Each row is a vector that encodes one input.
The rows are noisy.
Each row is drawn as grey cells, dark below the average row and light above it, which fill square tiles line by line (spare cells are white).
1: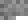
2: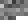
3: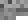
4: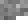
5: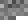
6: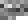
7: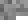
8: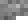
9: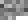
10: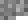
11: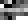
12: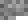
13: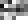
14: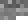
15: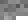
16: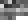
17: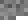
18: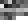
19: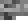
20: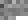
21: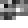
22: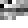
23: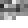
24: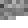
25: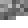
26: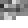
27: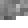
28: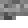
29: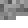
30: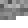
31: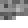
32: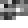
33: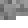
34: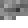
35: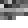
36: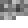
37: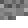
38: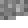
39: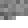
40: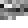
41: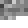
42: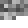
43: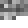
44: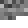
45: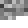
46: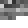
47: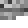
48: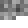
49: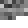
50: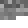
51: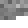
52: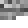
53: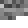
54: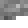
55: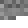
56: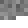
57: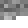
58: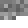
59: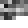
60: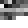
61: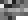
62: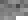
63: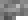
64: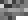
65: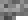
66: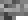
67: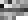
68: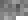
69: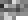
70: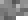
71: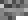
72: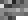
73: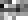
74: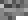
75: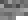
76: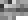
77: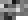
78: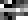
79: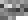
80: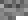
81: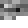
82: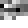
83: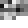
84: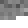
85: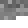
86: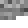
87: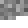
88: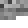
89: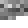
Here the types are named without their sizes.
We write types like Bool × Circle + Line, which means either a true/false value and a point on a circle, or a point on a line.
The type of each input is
Bool × List(Line).
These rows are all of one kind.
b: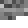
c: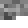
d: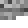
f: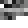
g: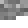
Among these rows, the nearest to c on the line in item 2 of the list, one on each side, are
b and f.
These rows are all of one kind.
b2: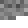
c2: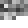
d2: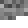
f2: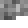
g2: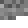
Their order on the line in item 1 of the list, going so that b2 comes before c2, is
b2, d2, g2, f2, c2.
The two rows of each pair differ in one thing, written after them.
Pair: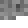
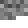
the place on the line in item 2 of the list
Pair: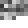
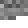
the place on the line in item 2 of the list
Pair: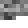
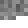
the true/false value
